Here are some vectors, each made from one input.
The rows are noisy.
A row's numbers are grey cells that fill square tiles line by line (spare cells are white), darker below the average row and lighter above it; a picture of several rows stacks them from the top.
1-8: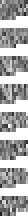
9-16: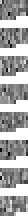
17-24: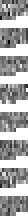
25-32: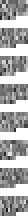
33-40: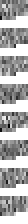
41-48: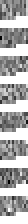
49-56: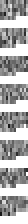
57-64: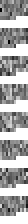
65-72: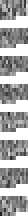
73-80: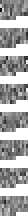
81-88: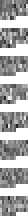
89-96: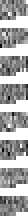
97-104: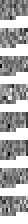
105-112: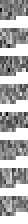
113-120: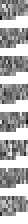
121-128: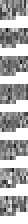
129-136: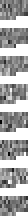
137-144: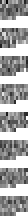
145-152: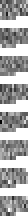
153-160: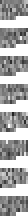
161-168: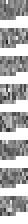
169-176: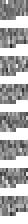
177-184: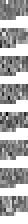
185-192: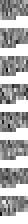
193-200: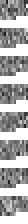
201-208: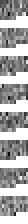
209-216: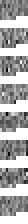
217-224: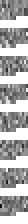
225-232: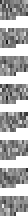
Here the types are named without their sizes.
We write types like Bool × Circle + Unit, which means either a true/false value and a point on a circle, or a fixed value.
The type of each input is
(Line + Tree) × Tree.
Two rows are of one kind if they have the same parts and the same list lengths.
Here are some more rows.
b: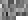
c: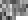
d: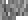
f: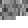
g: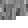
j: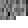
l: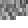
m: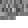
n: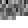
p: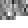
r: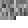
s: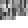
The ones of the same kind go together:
b, d, f, g, j, l, m, n, r
c, p, s

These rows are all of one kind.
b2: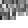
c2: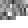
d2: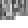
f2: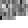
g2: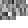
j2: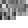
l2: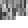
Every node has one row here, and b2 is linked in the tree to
j2.
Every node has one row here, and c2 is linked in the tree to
f2 and g2.
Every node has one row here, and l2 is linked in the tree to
d2.
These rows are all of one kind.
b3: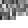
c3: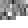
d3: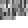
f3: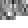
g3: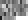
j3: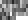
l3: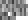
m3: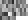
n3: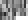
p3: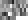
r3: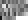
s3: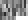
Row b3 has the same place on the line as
l3, m3, n3 and s3.
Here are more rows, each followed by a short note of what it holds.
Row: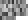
a point on a line and a node of a tree
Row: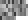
a point on a line and a node of a tree
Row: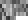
a point on a line and a node of a tree
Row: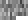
a node of each of two trees
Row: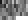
a node of each of two trees
